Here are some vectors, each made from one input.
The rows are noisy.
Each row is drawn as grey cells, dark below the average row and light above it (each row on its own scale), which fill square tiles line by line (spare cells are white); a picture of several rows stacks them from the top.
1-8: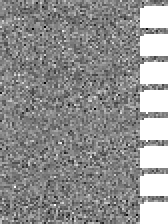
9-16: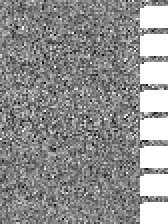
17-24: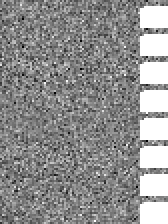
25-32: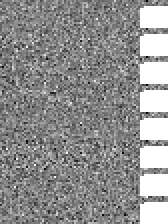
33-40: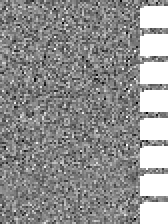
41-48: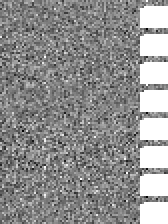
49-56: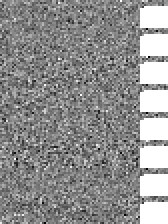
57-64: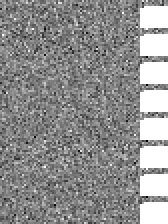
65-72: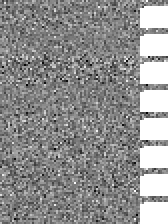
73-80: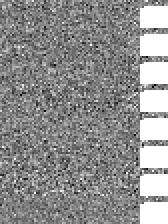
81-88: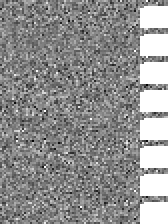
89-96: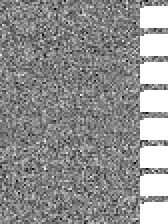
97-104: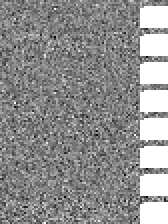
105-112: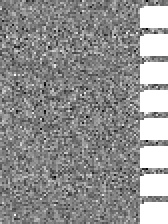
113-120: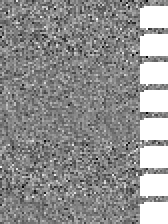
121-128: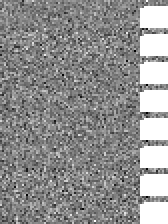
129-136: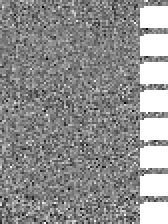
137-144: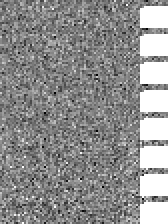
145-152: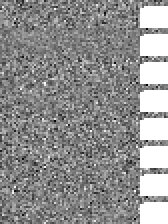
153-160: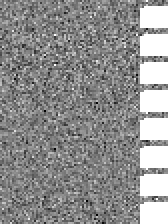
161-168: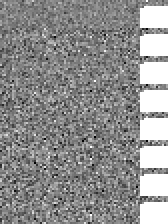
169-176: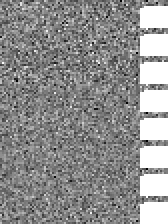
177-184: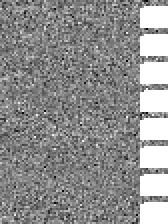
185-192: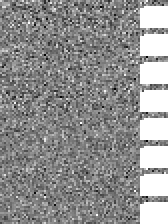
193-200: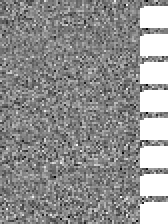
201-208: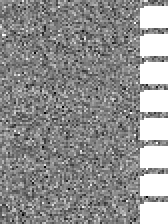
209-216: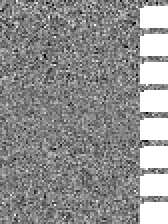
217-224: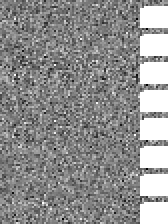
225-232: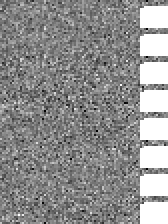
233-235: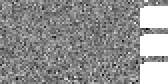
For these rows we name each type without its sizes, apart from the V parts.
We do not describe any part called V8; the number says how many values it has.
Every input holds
a point on a circle, a point on a line, a true/false value and a value of V8, together with either a fixed value, or a node of a tree.
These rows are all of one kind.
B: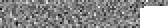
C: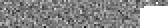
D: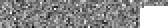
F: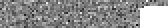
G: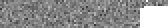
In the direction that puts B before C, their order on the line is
B, F, G, C, D.
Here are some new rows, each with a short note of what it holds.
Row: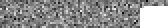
a point on a circle, a point on a line, a true/false value and a value of V8
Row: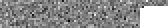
a point on a circle, a point on a line, a node of a tree, a true/false value and a value of V8
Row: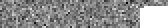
a point on a circle, a point on a line, a true/false value and a value of V8
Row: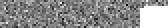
a point on a circle, a point on a line, a node of a tree, a true/false value and a value of V8
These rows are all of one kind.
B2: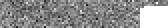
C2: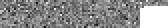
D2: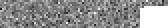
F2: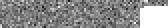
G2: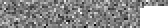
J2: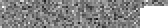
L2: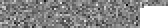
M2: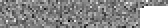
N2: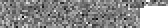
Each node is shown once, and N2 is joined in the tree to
B2 and G2.
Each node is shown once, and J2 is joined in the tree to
B2 and F2.
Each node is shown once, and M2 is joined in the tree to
D2.
